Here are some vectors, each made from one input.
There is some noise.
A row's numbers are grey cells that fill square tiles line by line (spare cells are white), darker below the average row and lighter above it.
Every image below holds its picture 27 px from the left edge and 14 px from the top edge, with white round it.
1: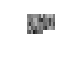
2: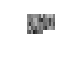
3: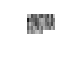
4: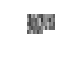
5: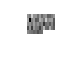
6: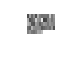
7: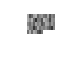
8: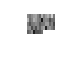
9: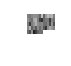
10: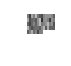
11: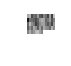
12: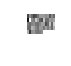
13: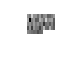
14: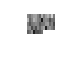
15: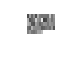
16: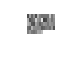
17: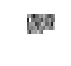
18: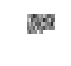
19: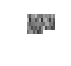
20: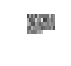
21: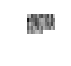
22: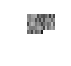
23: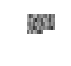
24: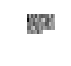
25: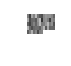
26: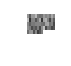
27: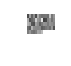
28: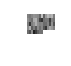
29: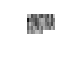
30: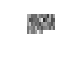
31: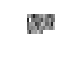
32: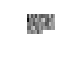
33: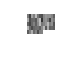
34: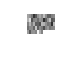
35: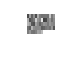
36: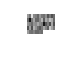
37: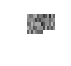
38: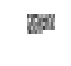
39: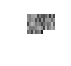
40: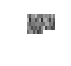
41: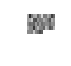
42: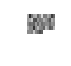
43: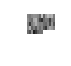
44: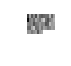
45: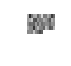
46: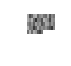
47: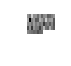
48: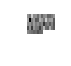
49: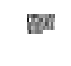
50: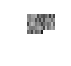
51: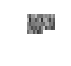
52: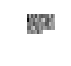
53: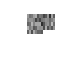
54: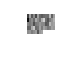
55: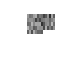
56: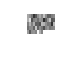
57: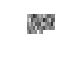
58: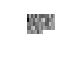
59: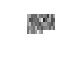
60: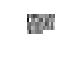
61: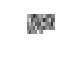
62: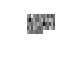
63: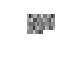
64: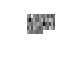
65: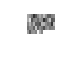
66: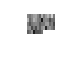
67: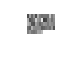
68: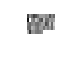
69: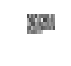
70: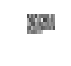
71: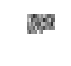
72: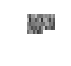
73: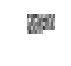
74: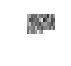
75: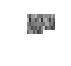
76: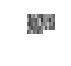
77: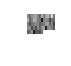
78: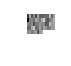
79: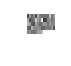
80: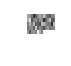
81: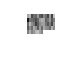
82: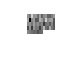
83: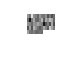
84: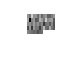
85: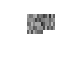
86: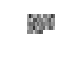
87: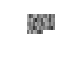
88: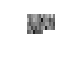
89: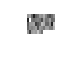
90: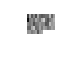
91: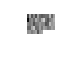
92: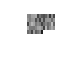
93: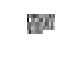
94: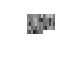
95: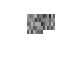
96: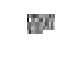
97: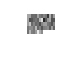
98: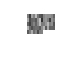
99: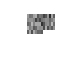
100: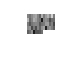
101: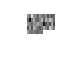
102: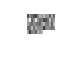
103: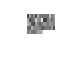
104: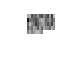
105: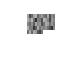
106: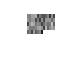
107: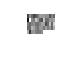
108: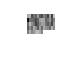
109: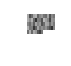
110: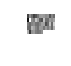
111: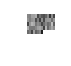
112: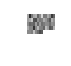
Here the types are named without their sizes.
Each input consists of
either a node of a tree, or three true/false values.
